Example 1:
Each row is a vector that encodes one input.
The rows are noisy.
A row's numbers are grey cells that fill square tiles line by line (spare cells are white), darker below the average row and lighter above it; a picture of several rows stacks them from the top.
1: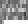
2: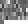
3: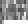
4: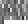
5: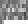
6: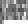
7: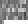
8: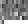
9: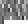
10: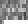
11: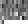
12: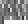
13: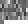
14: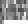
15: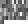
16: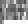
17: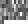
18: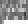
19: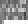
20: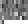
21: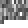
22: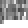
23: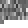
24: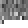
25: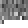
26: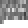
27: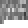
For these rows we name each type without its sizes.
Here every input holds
a label.
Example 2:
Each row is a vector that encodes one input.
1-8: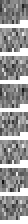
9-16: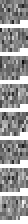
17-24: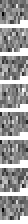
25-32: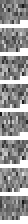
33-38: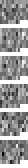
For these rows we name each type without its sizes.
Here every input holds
either a fixed value, or three true/false values.
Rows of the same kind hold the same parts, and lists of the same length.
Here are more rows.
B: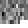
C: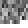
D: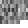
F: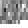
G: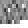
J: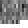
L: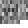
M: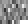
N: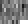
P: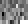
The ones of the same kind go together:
B, D, F, G, J, L, M, N, P
C

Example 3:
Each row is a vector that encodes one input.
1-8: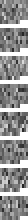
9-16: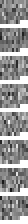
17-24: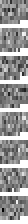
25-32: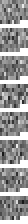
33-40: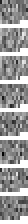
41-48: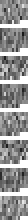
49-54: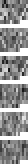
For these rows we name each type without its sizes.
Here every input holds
either a fixed value, or three true/false values.
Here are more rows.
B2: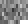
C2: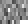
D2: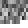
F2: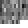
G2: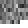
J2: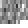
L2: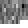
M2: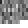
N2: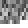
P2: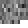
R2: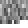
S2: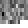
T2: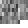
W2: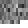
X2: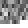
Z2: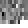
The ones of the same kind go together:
B2, C2, F2, G2, J2, L2, M2, P2, R2, S2, T2, W2, Z2
D2, N2, X2

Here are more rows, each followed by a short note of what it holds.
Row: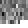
three true/false values
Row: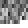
a fixed value
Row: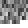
a fixed value
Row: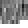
three true/false values
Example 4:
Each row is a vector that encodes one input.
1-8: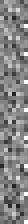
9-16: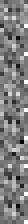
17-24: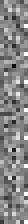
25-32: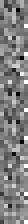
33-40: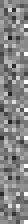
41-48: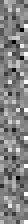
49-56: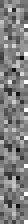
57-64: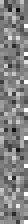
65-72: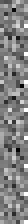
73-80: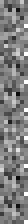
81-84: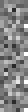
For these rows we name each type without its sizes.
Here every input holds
a point on a line.
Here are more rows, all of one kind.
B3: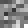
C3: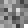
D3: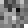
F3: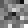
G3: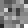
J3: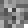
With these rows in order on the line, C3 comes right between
F3 and J3.
